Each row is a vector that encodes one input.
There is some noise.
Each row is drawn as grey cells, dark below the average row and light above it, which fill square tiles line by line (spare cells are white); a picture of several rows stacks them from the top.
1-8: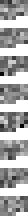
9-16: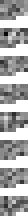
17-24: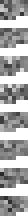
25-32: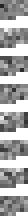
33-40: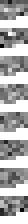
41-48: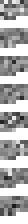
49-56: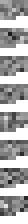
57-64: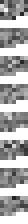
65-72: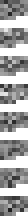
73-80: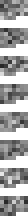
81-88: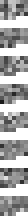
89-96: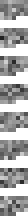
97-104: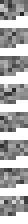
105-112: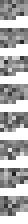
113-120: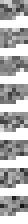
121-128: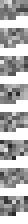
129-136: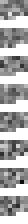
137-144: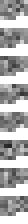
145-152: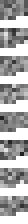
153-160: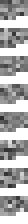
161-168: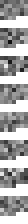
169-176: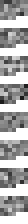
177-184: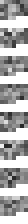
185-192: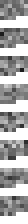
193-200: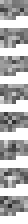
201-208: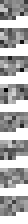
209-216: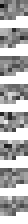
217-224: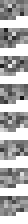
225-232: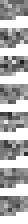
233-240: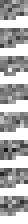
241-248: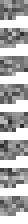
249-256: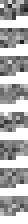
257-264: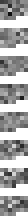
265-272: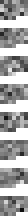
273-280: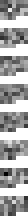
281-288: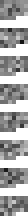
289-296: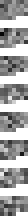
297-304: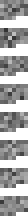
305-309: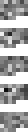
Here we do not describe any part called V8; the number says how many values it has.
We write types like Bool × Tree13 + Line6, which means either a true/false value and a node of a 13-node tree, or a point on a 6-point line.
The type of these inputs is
(Bool × V8 + Unit) × Line10.
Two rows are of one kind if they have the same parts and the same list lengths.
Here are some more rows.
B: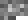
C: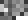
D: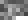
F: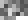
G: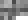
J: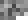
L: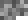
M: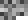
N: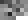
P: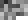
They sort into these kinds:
B, D, F, G
C, J, L, M, N, P

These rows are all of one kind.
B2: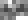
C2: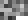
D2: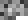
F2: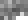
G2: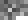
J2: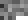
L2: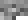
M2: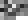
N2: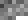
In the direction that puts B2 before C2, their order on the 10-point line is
M2, G2, F2, B2, J2, L2, N2, D2, C2.
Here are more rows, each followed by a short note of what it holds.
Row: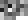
a point on a 10-point line, a true/false value and a value of V8
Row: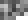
a point on a 10-point line
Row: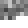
a point on a 10-point line, a true/false value and a value of V8
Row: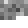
a point on a 10-point line, a true/false value and a value of V8
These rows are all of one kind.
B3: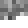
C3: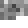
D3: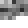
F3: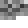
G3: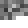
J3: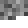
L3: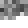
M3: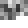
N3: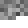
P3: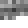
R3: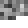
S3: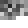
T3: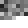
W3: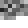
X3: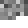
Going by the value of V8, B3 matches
G3, J3, N3 and T3.
